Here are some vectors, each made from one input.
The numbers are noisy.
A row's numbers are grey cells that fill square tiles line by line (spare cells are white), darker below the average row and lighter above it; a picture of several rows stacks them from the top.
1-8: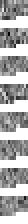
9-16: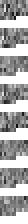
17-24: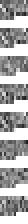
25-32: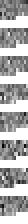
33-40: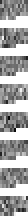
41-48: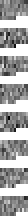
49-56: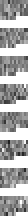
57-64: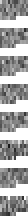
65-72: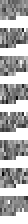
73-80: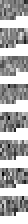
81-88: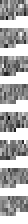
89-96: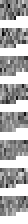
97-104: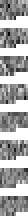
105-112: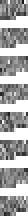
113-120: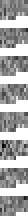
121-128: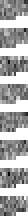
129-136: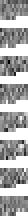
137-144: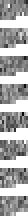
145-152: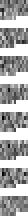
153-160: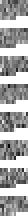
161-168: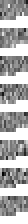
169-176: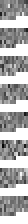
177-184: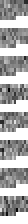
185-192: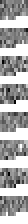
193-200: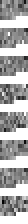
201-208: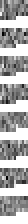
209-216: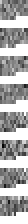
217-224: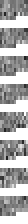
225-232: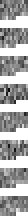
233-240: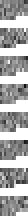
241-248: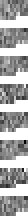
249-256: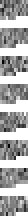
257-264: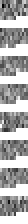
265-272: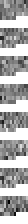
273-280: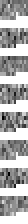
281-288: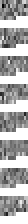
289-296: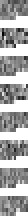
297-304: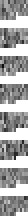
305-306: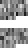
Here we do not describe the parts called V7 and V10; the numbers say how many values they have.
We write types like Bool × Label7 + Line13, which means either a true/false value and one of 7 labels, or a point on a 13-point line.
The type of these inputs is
Bool × Bool × Bool × (Circle6 + V10) + (Tree9 + V7) × V7.
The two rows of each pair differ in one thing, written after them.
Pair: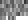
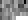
the place on the 6-point circle
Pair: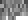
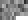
the place on the 6-point circle
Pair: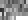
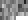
one of the three true/false values
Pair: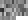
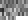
the place on the 6-point circle
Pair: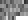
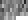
the place on the 6-point circle
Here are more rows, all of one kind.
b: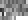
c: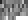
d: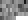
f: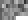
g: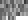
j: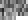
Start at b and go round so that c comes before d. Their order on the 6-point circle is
b, j, c, g, f, d.
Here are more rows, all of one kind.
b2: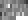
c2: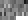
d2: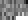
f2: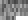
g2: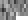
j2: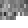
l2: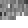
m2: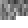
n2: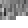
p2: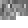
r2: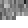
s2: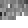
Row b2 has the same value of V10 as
l2, p2 and s2.
